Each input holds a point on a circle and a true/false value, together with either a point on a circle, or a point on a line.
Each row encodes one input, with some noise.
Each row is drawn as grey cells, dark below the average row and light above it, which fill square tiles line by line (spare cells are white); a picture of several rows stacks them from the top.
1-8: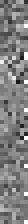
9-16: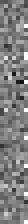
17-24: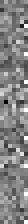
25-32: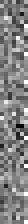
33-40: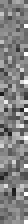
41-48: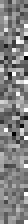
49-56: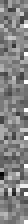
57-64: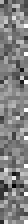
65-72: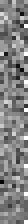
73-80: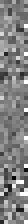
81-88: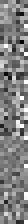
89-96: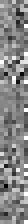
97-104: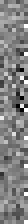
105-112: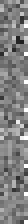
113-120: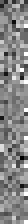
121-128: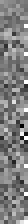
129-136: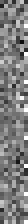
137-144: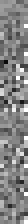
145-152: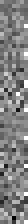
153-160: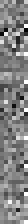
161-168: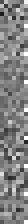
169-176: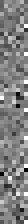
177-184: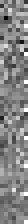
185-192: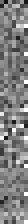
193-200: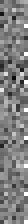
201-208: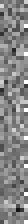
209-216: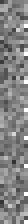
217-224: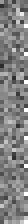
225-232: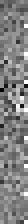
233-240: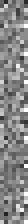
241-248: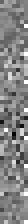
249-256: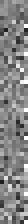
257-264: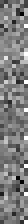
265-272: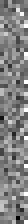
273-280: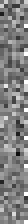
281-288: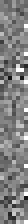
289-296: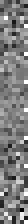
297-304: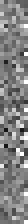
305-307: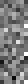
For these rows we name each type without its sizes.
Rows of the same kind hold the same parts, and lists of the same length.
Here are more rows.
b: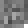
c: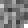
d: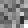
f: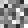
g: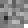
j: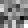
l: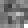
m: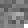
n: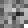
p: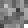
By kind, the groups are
b, c, d, l, m, n, p
f, g, j

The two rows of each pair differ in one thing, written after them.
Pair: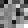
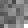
the place on the circle
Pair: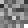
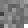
the true/false value
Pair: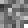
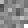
the place on the line
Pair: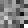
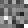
the true/false value
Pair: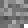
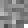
the place on the circle
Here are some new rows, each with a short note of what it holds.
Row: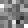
a point on each of two circles and a true/false value
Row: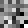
a point on each of two circles and a true/false value
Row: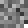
a point on each of two circles and a true/false value
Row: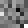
a point on a circle, a point on a line and a true/false value
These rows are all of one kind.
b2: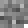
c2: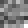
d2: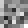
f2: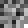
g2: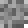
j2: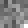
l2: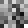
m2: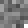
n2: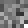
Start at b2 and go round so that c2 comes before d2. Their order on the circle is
b2, g2, l2, m2, n2, c2, j2, f2, d2.
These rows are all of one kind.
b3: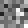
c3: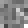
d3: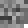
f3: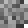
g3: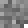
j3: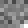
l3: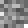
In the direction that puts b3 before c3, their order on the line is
l3, j3, b3, f3, d3, g3, c3.
